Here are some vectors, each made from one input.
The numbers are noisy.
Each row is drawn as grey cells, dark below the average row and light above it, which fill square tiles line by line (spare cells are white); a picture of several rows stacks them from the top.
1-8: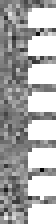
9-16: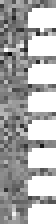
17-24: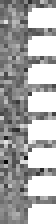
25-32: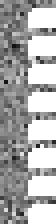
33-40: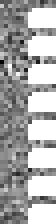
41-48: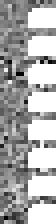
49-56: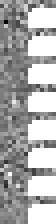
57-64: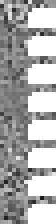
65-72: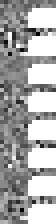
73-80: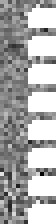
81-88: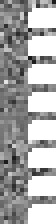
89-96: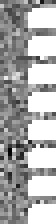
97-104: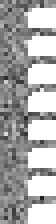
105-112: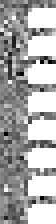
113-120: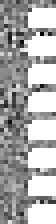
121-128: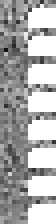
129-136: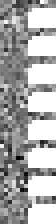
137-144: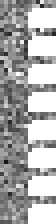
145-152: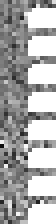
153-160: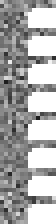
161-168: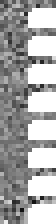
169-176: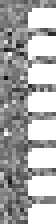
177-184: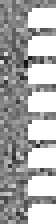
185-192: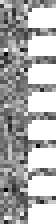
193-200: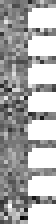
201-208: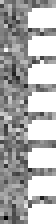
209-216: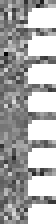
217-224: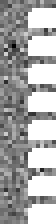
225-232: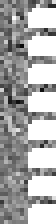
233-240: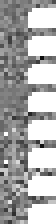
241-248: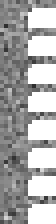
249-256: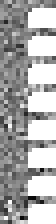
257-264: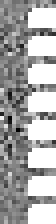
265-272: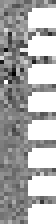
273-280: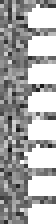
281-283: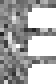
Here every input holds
a point on a 10-point line, together with either a point on a 10-point circle, or four true/false values.
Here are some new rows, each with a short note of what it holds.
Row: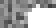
a point on a 10-point circle and a point on a 10-point line
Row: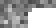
a point on a 10-point line and four true/false values
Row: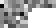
a point on a 10-point circle and a point on a 10-point line
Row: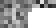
a point on a 10-point circle and a point on a 10-point line
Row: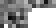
a point on a 10-point circle and a point on a 10-point line
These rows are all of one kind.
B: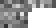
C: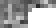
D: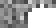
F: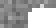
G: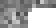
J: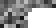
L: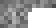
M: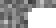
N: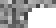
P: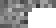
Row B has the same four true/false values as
F, M and N.
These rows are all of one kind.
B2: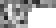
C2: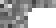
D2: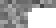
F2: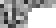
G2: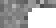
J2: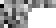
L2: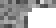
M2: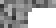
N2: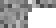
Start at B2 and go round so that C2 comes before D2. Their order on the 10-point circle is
B2, G2, C2, N2, L2, M2, J2, F2, D2.
